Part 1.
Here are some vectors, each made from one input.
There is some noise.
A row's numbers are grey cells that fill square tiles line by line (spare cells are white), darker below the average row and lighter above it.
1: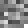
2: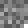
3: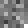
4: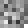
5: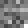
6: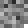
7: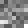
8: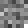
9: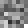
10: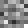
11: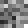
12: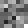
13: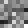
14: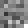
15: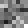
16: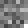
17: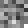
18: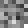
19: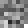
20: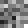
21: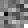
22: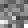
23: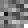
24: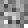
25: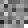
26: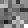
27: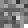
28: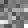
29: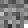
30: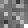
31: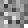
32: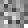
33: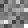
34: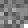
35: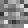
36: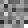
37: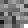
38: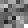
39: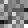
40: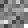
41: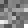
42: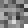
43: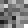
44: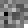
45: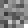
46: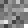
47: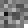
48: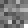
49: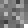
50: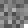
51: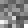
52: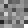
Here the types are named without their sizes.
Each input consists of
a point on each of two lines and a true/false value.
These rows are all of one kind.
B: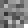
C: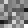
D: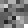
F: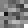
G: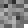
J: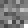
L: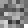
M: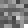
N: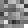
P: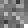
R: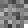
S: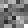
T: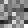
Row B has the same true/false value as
F, G, J and R.
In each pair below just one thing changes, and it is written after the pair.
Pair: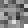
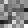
the true/false value
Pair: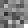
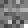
the place on one of the two lines
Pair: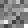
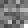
the place on one of the two lines
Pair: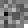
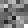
the true/false value
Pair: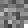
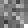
the true/false value
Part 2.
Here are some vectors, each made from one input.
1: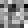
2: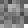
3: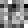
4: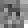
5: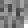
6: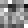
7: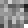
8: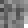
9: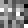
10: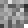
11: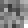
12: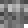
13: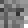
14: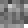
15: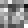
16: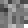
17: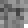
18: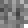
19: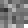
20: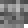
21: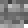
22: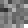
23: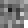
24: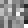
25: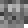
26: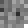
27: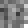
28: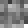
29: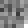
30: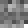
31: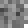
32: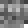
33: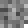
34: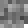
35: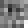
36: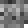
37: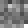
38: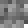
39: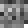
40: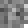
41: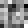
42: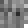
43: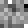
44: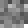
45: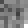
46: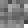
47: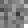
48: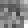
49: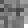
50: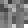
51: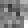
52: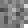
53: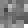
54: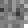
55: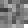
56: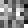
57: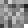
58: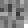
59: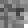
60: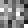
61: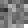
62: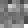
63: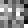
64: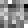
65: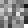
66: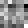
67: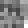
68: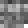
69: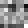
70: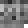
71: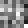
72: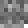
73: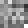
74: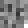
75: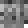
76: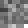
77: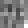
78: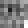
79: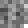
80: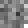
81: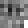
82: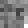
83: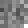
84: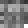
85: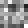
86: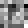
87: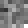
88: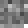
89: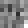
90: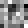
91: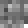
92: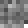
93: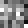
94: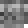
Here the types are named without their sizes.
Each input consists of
a point on a line and a true/false value.
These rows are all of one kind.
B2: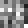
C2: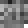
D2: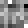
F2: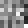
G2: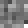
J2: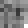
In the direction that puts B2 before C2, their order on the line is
D2, J2, G2, F2, B2, C2.
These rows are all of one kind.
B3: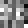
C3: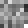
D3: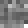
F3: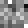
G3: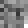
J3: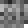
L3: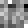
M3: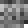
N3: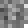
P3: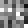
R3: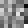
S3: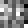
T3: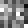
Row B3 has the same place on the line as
J3, M3, S3 and T3.
